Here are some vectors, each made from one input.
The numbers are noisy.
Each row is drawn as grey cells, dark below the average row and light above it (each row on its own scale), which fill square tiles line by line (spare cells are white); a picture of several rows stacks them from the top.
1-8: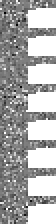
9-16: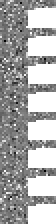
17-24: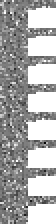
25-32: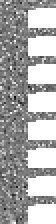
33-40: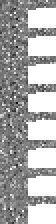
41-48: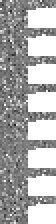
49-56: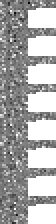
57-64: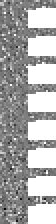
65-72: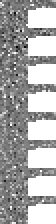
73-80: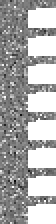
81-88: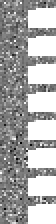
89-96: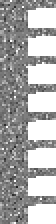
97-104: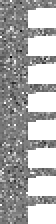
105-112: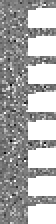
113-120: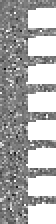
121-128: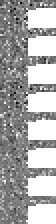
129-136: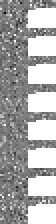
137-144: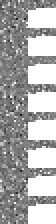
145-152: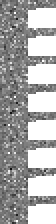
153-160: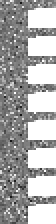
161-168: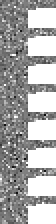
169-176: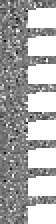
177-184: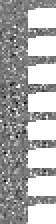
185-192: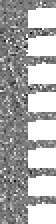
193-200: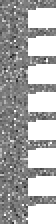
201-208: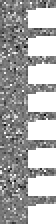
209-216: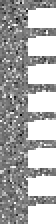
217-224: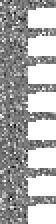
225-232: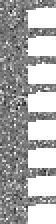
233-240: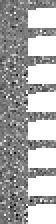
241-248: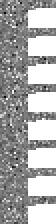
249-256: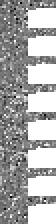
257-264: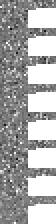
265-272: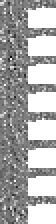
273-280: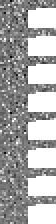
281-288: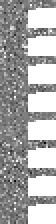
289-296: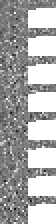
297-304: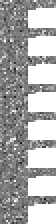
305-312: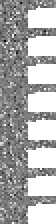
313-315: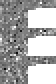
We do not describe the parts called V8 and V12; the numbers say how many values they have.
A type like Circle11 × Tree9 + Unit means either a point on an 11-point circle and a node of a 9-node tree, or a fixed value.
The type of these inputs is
(Bool × V8 + V12) × Line10.
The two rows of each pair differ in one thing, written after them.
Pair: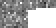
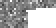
the place on the 10-point line
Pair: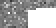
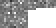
the value of V8
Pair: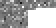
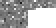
the value of V8
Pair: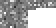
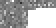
the true/false value
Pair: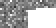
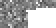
the value of V8
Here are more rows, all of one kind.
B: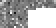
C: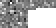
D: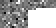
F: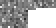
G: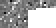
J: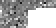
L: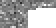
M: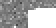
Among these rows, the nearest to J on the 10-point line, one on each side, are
L and M.
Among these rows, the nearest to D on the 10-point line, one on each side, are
F and G.
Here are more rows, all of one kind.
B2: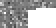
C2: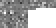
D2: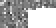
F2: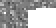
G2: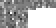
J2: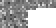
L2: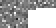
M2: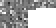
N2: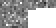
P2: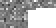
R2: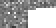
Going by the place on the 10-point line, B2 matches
C2, F2 and M2.
